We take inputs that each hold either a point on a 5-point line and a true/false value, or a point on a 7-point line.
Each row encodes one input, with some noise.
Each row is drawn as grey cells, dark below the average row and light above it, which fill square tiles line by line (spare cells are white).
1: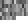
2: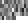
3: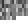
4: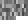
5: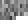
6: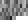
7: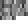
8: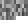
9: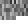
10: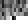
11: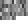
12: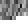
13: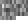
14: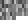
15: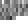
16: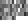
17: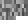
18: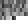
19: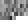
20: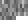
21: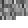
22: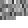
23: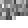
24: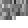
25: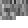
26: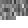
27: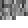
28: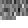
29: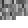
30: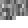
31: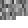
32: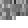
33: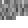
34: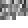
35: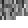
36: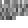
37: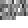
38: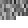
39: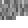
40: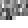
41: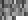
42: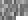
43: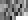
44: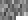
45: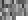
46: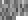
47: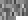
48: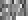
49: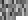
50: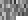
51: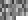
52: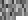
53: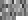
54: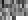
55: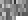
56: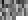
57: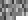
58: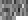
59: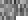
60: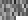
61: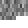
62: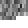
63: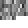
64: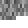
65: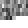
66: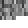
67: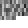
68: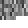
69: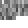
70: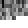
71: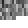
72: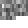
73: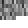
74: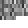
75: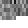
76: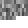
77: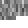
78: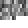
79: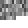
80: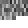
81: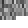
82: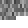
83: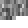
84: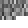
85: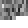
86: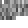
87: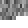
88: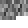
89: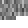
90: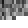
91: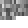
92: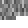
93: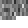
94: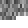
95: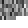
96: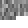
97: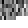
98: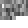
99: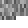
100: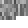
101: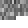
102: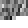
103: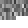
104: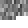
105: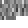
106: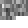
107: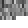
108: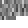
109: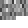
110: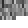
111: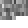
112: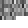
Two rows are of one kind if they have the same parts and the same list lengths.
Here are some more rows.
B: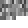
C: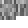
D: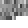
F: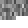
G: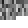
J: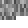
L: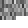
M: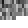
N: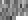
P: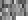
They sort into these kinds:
B, G, L, M, P
C, D, F, J, N

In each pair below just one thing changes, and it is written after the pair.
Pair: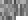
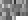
the true/false value
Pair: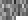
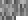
the true/false value
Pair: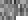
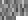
the place on the 5-point line
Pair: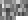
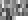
the place on the 5-point line
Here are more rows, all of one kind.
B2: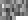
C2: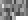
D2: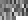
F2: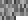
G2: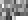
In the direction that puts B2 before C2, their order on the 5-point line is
B2, C2, G2, F2, D2.
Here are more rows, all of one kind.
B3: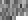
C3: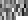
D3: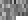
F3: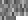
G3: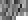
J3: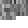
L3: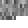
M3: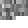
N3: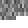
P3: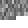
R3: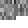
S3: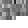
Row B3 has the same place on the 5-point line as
C3, F3, G3 and N3.
